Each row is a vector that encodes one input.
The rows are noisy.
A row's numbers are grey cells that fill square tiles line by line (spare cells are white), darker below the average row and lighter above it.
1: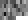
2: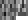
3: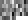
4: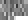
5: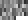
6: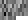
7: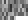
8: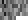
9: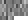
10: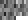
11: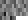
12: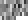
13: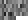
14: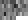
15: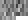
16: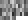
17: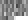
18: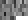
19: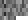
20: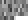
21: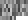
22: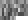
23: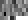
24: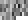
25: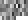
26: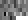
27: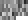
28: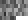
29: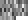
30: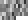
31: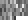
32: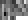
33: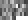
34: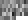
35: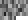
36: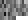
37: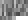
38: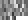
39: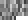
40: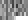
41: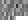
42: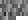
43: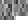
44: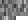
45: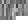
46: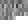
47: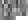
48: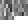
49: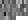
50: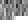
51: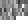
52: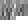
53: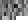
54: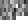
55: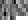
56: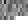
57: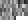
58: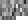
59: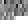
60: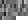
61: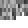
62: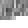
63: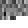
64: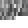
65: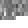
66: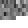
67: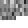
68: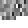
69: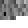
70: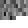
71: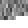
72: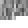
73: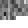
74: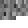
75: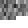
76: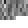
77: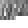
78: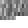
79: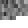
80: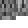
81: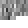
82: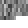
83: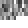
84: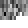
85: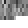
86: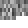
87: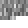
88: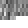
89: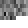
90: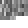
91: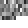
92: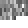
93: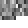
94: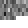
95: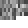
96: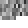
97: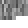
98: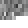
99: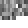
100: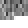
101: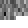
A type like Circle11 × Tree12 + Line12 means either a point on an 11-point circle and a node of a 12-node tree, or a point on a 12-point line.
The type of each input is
Bool × Line9 + Line5.
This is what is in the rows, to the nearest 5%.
About 30% of them hold a point on a 5-point line. The rest hold a point on a 9-point line and a true/false value.
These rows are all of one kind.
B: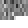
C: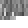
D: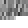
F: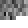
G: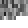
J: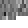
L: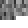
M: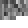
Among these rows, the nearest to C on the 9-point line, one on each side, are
G and M.
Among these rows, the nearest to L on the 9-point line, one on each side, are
B and F.
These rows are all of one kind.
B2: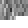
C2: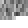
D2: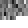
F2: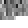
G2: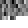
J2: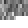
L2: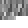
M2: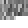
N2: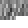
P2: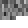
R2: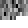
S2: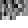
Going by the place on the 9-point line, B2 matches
F2, J2, P2 and S2.
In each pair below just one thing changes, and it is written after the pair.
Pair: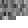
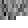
the place on the 9-point line
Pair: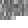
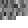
the true/false value
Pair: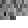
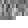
the true/false value
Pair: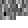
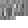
the true/false value
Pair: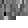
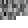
the place on the 9-point line
